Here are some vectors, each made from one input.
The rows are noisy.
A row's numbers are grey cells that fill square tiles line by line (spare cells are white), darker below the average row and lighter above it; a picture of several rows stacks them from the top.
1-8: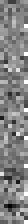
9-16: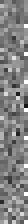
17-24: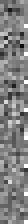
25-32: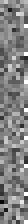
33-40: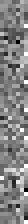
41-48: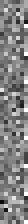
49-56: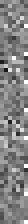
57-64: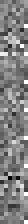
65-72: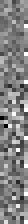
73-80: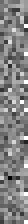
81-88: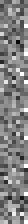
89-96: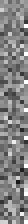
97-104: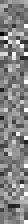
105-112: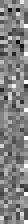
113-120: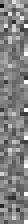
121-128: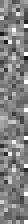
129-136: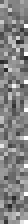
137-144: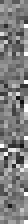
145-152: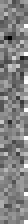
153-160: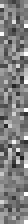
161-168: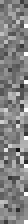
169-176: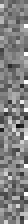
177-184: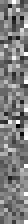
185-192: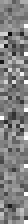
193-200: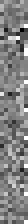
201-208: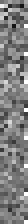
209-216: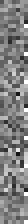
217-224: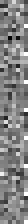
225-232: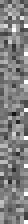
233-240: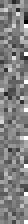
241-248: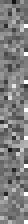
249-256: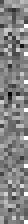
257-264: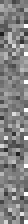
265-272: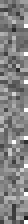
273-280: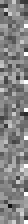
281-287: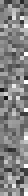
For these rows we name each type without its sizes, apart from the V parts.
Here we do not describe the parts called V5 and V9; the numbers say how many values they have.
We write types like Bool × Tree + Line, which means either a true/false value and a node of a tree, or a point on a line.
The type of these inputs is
Bool × Label + Line × Line × V5 × V9 × V9.
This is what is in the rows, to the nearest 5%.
About 35% of them hold a label and a true/false value. The rest hold a point on each of two lines, a value of V5 and two values of V9.
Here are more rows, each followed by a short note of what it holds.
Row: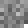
a point on each of two lines, a value of V5 and two values of V9
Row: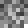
a label and a true/false value
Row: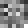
a label and a true/false value
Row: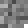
a point on each of two lines, a value of V5 and two values of V9
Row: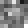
a label and a true/false value
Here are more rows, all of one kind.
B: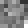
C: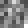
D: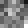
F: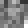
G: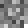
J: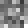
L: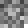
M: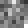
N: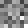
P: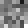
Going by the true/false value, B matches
C, D, F and M.
